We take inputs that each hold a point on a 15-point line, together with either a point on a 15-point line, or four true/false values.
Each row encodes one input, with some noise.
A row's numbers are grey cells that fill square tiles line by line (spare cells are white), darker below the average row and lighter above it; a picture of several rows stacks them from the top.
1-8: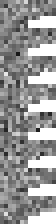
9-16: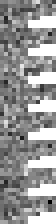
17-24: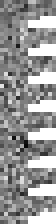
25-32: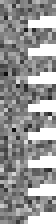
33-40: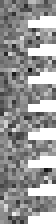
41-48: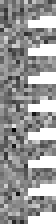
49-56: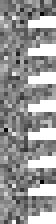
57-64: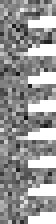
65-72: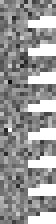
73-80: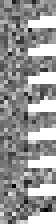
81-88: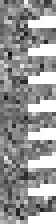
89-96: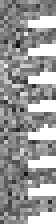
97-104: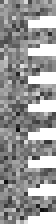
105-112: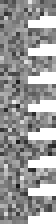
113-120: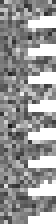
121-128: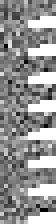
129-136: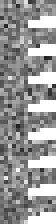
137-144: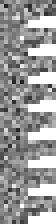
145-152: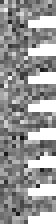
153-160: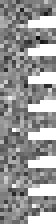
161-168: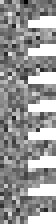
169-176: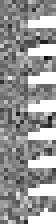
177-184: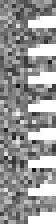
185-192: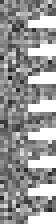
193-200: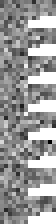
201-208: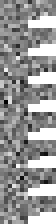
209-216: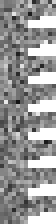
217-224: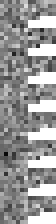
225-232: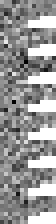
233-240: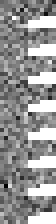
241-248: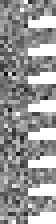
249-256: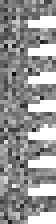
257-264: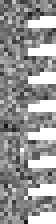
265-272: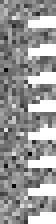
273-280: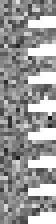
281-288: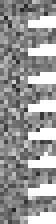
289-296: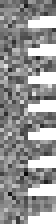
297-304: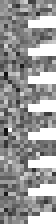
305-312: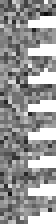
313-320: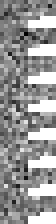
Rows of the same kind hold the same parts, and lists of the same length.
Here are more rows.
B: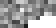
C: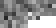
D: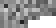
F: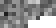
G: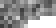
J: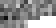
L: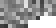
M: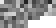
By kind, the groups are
B, D, F, J, L, M
C, G

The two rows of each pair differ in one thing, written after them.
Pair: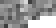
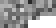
one of the four true/false values
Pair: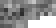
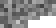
the place on the 15-point line
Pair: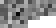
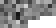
one of the four true/false values
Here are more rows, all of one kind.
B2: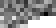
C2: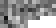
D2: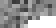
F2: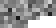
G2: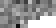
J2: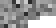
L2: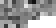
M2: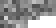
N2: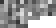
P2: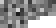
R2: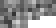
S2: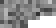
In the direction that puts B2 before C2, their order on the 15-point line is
B2, P2, C2, R2, M2, D2, G2, L2, J2, N2, S2, F2.
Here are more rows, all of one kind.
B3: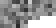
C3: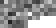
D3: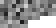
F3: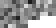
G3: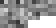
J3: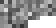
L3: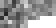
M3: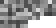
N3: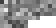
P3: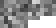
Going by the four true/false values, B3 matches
C3, G3, M3 and N3.
